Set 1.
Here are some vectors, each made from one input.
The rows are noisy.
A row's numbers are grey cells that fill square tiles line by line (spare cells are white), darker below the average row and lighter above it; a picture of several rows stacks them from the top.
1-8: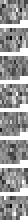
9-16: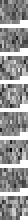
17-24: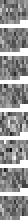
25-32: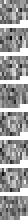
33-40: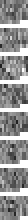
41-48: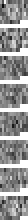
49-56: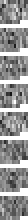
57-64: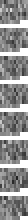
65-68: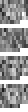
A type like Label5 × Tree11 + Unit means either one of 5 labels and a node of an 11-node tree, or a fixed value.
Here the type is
Line9 + Tree9.
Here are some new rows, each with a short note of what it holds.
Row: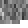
a node of a 9-node tree
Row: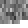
a node of a 9-node tree
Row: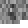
a node of a 9-node tree
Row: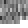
a node of a 9-node tree
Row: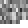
a point on a 9-point line
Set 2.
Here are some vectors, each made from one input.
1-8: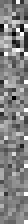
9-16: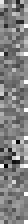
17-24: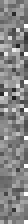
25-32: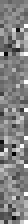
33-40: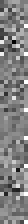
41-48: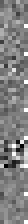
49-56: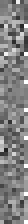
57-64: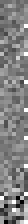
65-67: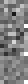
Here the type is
(Bool × Bool × Bool × Bool + Unit) × Tree9.
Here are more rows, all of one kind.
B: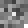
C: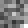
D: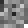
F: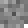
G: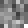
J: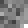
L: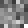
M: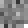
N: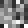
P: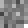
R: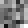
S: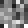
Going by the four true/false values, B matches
G, J and S.
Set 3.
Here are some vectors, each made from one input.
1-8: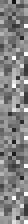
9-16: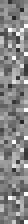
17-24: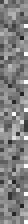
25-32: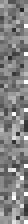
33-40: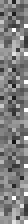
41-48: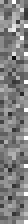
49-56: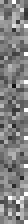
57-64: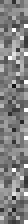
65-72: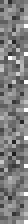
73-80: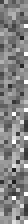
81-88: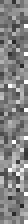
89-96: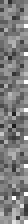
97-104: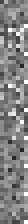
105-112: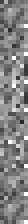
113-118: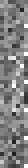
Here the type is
Line4 + Line9.
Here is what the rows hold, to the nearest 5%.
About 30% of them hold a point on a 4-point line. The rest hold a point on a 9-point line.
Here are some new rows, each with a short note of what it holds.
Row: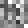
a point on a 4-point line
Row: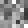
a point on a 4-point line
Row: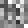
a point on a 4-point line
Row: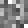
a point on a 4-point line
